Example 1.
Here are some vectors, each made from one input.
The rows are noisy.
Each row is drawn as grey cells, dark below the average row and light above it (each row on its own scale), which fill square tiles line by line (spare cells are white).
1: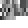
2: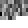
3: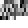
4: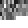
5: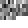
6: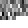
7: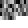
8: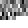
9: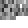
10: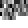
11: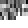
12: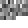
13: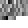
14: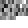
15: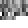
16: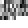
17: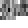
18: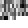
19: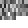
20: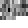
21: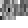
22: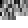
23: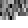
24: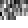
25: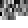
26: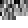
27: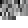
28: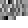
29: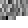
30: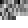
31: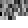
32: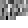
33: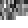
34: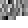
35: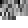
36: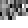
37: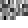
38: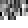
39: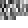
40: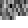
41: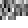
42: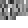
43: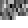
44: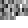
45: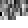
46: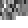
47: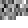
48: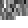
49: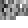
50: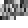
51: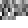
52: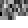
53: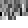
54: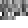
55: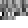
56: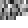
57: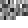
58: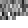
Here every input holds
either a point on a 6-point line, or three true/false values.
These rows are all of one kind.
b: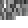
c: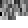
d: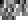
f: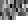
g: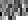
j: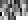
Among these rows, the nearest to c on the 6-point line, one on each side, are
b and j.
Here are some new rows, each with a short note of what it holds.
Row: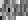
three true/false values
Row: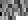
a point on a 6-point line
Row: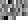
three true/false values
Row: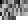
a point on a 6-point line
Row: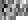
three true/false values
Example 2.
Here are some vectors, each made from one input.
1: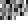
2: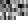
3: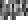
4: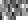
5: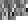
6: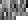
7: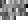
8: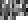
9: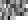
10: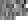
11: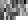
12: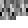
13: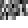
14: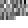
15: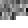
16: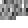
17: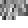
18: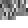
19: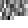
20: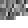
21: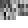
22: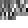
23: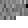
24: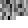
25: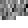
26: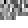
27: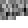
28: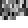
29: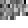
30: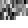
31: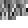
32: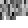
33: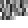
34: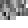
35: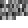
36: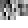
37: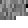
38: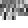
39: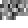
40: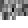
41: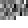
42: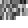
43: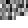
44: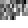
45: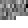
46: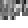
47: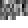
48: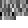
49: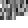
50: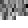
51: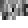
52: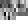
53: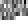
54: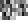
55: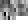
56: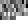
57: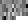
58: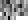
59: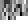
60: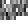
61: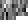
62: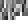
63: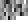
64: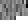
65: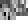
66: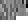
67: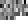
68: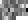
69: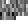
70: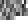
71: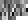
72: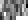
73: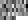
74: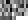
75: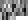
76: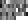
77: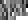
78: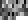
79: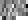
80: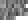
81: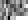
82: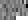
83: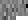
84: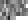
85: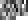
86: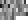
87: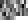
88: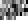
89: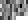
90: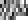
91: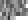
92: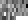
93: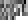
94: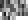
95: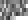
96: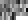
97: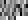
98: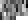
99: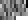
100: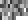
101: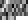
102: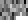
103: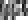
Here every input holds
a point on a 9-point line, together with either a fixed value, or three true/false values.
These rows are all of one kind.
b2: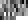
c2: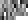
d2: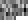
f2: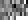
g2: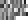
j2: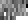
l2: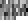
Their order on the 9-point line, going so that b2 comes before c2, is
j2, b2, c2, f2, g2, l2, d2.
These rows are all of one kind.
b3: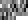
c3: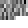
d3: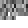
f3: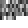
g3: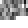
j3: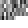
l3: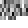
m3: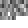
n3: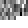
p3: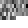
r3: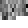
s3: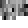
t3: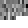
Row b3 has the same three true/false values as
n3, r3 and s3.
